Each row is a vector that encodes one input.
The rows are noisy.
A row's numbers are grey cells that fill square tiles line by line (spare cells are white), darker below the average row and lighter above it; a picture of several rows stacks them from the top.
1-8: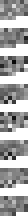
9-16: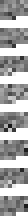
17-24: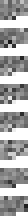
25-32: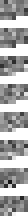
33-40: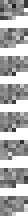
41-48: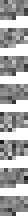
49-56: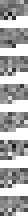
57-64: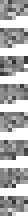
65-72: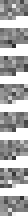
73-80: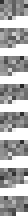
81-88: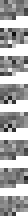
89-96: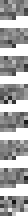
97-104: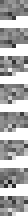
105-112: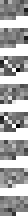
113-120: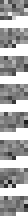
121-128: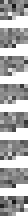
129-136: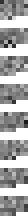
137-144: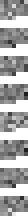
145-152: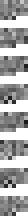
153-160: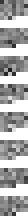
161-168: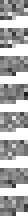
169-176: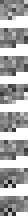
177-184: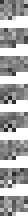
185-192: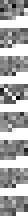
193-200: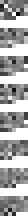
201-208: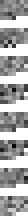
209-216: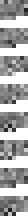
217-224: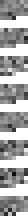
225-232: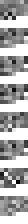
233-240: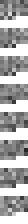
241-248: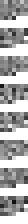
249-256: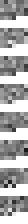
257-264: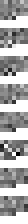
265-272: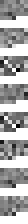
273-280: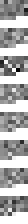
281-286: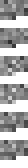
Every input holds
a list of up to two points on a 5-point line.
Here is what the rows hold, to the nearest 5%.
All of them are lists of up to two points on a 5-point line: about 5% are empty, 55% hold one and 45% two.
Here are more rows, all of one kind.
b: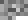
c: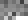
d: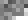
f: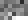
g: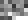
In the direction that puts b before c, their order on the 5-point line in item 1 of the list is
d, g, b, c, f.
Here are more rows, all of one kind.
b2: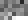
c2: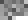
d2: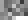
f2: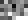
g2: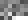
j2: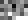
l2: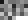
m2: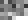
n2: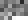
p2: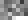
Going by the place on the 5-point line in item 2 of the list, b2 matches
m2 and n2.
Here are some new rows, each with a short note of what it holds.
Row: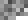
a list of two items
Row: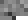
a list of one item
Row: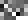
the empty list
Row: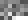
a list of two items
